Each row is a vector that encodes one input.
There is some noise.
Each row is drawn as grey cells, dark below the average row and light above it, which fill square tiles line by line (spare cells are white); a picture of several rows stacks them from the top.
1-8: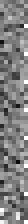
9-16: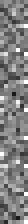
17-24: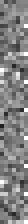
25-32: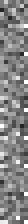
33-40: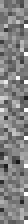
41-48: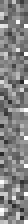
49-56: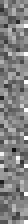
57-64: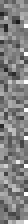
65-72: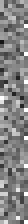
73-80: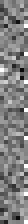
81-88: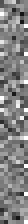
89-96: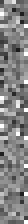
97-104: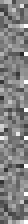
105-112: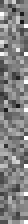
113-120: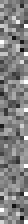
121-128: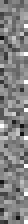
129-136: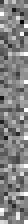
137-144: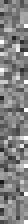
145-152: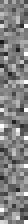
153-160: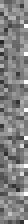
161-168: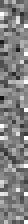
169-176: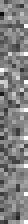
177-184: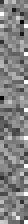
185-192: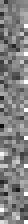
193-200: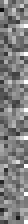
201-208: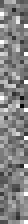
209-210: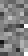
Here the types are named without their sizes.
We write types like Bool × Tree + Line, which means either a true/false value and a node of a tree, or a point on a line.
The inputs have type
(Bool × Bool × Bool × Bool + Unit) × Line.
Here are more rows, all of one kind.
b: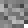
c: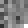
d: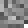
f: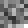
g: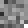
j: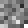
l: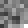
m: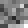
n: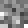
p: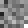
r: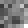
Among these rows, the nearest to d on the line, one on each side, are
b and p.
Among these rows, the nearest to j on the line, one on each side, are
b and n.
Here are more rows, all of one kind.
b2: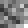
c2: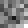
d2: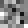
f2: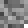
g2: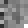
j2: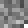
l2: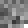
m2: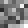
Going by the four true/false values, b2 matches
d2 and f2.
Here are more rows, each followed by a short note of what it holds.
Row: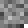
a point on a line
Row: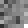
a point on a line and four true/false values
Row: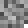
a point on a line and four true/false values
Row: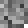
a point on a line and four true/false values
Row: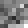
a point on a line and four true/false values
